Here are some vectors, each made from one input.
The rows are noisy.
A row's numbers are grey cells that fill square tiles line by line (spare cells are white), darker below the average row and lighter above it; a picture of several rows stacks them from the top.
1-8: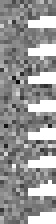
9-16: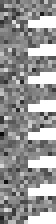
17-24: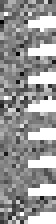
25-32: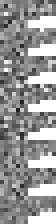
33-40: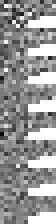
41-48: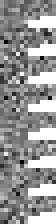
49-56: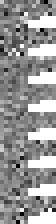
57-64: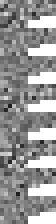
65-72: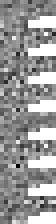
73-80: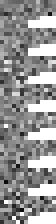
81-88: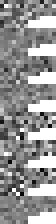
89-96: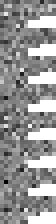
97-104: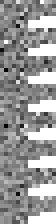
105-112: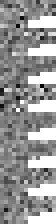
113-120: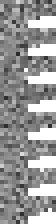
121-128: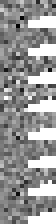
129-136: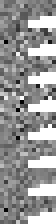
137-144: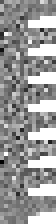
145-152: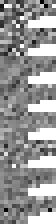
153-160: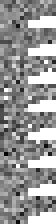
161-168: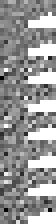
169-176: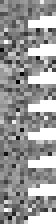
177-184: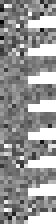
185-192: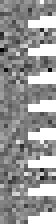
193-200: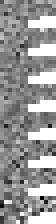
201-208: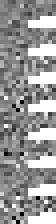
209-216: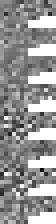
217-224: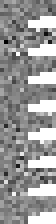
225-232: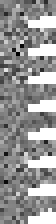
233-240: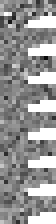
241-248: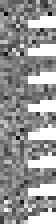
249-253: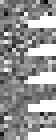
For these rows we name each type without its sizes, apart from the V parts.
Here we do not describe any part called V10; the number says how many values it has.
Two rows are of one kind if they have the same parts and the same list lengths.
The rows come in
5 kinds.
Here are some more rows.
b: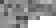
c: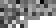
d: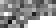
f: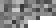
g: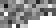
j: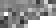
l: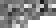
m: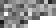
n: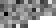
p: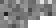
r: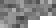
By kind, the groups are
b, n, p, r
c, j, m
d
f
g, l

